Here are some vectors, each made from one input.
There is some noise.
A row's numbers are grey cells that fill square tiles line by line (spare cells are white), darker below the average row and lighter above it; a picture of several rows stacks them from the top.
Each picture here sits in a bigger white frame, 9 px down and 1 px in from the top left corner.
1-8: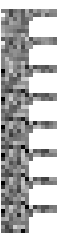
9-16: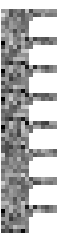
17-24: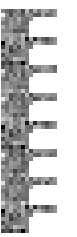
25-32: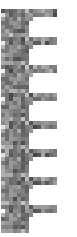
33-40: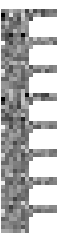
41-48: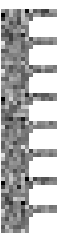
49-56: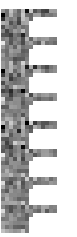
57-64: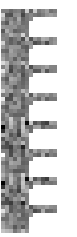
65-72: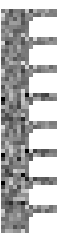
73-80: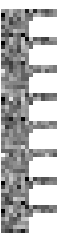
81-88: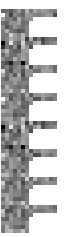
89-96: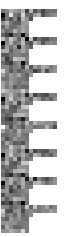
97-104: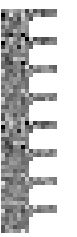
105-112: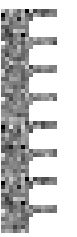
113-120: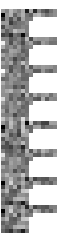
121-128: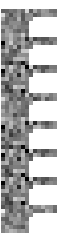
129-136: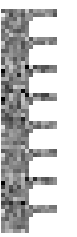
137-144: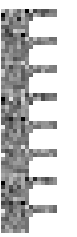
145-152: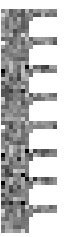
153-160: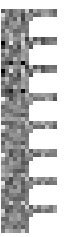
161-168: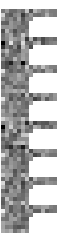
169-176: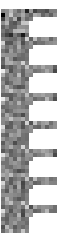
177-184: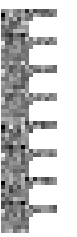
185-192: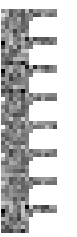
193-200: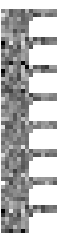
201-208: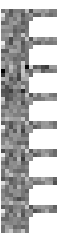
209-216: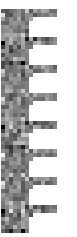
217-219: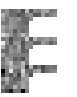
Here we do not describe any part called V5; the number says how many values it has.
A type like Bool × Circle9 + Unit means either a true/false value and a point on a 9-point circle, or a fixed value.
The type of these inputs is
Line6 × Line6 × Line6 × Line6 + V5.
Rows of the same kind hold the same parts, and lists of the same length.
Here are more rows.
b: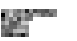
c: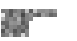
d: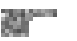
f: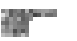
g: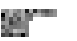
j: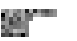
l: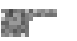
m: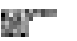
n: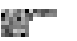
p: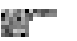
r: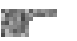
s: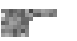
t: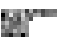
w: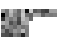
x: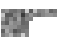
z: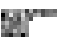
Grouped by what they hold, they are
b, g, j, m, n, p, t, w, z
c, d, f, l, r, s, x

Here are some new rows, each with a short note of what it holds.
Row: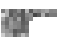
a point on each of four 6-point lines
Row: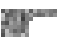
a point on each of four 6-point lines
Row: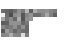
a point on each of four 6-point lines
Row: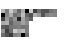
a value of V5
